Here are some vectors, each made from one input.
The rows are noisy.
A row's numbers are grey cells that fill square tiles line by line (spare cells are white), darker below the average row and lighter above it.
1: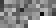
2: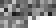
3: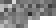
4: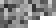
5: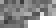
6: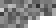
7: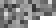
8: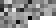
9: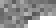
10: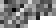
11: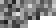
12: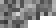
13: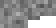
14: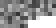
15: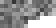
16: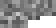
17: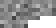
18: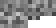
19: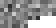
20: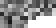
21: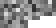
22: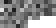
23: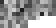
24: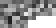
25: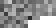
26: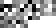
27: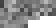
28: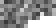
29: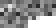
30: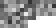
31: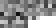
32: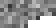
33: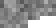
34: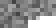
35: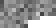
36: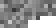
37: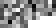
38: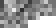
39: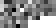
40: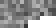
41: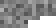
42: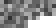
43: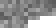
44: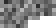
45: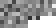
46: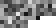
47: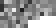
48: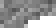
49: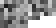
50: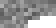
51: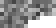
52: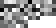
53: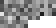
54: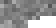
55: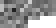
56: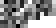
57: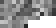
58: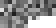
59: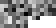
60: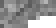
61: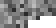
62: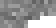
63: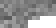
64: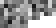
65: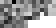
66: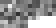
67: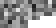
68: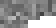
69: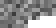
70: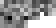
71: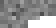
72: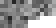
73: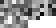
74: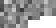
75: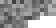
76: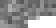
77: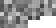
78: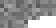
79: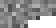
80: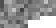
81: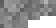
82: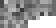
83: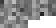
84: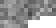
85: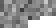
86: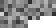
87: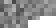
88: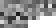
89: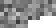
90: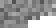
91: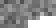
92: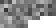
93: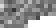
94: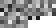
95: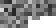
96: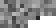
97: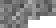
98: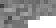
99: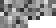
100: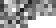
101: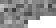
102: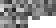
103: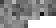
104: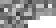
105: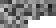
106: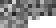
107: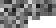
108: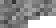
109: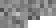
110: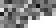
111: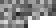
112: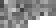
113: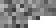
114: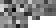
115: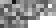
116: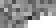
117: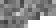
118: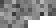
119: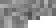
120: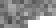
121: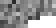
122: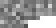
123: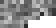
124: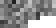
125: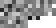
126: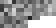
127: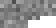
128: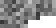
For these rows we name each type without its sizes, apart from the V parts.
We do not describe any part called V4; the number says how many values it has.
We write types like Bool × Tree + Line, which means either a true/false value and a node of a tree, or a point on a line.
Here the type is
List(Bool × V4).
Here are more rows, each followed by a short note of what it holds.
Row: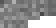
a list of three items
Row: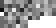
a list of three items
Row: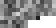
a list of three items
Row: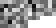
the empty list
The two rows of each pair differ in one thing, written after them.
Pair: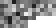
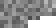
the true/false value in item 1 of the list
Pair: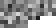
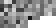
the value of V4 in item 1 of the list
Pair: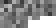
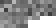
the value of V4 in item 1 of the list
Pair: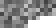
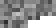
the true/false value in item 1 of the list
